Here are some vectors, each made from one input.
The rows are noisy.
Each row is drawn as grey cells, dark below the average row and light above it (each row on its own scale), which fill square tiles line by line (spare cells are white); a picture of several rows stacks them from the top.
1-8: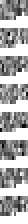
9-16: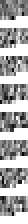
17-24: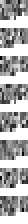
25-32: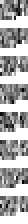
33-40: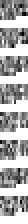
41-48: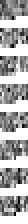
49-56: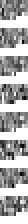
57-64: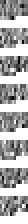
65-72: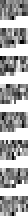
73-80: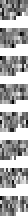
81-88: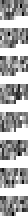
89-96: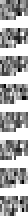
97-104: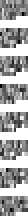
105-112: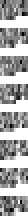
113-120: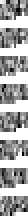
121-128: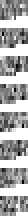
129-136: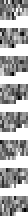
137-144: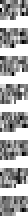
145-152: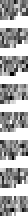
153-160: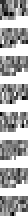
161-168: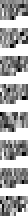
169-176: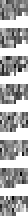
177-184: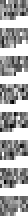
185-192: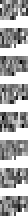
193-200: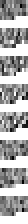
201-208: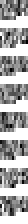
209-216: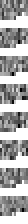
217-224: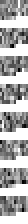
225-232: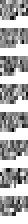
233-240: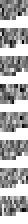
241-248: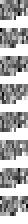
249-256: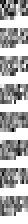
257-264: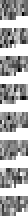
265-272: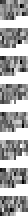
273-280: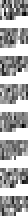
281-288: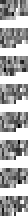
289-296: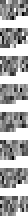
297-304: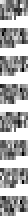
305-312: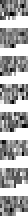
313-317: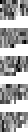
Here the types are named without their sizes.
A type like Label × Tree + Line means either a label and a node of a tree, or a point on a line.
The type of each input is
Label × Label + Line × Line + Unit.
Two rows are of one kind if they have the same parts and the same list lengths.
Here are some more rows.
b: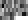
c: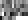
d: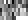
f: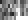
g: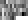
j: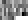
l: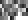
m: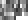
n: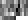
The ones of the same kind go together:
b, c, f, g, j, l
d
m, n

